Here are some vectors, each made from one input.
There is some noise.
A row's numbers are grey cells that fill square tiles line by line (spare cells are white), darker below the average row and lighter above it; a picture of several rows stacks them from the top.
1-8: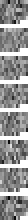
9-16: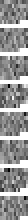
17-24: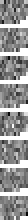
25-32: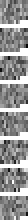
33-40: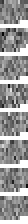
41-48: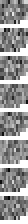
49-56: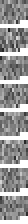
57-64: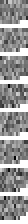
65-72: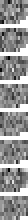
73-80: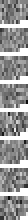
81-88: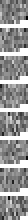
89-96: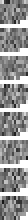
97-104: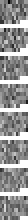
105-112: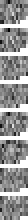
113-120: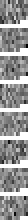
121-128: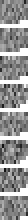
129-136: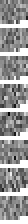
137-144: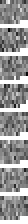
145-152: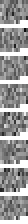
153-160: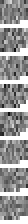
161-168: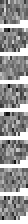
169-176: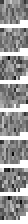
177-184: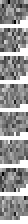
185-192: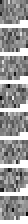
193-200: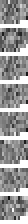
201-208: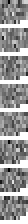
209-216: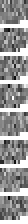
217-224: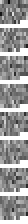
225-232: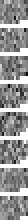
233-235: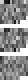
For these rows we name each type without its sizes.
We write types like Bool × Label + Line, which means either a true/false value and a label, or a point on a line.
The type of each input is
(Circle + Unit) × Label + Line.
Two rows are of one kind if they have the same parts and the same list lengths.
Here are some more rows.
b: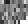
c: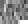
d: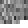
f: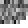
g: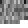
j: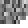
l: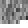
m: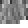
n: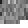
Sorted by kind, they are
b, f, j
c, d, g, m, n
l

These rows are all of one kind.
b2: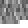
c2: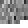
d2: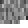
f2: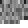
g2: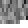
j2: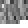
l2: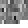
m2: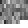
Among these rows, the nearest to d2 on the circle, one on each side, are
b2 and g2.
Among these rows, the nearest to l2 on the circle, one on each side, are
c2 and m2.
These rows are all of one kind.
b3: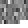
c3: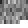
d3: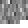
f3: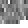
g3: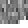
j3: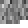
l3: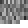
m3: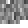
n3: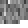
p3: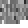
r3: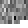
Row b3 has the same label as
f3, g3, n3 and p3.
